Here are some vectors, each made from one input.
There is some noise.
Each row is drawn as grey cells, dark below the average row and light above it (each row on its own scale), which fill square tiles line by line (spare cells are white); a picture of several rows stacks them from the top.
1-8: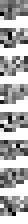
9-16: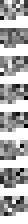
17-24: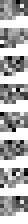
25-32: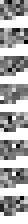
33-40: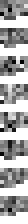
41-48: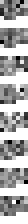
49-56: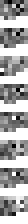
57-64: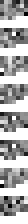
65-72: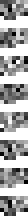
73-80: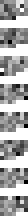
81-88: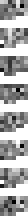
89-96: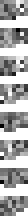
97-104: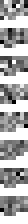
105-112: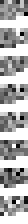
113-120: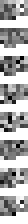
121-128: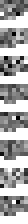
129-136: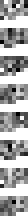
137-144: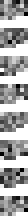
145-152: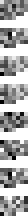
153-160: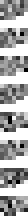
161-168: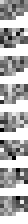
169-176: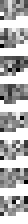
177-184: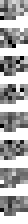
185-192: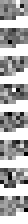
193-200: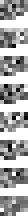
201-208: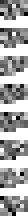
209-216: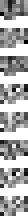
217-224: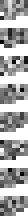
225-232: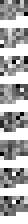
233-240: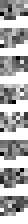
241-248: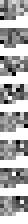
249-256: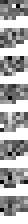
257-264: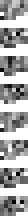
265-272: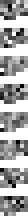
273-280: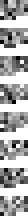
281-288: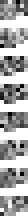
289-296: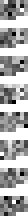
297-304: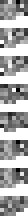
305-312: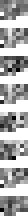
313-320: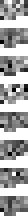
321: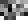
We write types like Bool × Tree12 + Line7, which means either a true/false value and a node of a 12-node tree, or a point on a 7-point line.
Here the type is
Bool × Bool × Bool × List2(Line4).
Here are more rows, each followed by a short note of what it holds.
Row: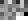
three true/false values, together with the empty list
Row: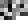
three true/false values, together with a list of two items
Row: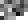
three true/false values, together with a list of one item
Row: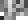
three true/false values, together with the empty list
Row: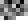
three true/false values, together with a list of two items
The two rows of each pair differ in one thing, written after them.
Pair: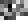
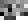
the place on the 4-point line in item 1 of the list
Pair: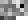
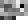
the place on the 4-point line in item 1 of the list
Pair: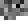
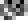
the place on the 4-point line in item 1 of the list
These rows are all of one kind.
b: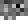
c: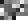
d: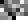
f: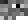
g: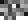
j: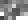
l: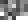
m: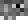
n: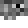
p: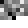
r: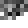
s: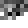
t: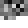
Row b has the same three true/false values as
m, n and t.
